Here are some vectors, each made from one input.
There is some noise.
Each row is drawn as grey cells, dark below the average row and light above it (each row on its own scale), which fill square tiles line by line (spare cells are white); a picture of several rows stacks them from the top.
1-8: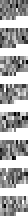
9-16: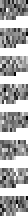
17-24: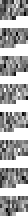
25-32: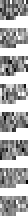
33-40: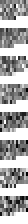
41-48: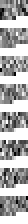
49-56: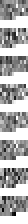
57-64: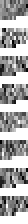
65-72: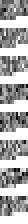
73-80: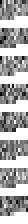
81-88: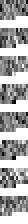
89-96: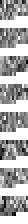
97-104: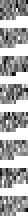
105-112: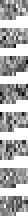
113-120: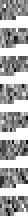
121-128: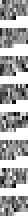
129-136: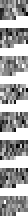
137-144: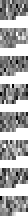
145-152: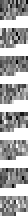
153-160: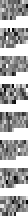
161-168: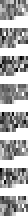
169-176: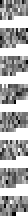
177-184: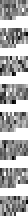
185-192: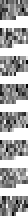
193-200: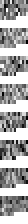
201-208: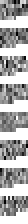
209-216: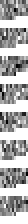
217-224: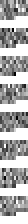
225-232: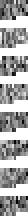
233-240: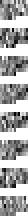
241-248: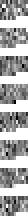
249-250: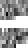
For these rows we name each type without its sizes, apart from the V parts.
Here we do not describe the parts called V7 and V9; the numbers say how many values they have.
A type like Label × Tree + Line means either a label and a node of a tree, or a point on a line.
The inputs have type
Circle × (Circle + V9) + V7.
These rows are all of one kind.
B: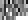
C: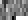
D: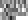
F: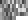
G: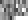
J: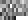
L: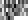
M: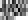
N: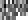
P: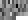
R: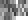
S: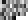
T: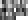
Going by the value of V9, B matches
D, G and L.
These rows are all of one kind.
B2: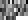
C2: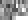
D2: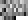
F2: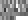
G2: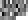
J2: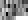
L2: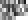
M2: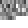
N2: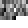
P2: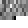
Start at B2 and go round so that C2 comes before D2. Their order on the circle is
B2, G2, J2, L2, C2, M2, F2, D2, P2, N2.
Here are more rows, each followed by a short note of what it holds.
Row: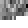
a value of V7
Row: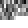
a point on each of two circles
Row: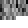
a point on each of two circles
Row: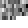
a value of V7
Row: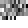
a value of V7
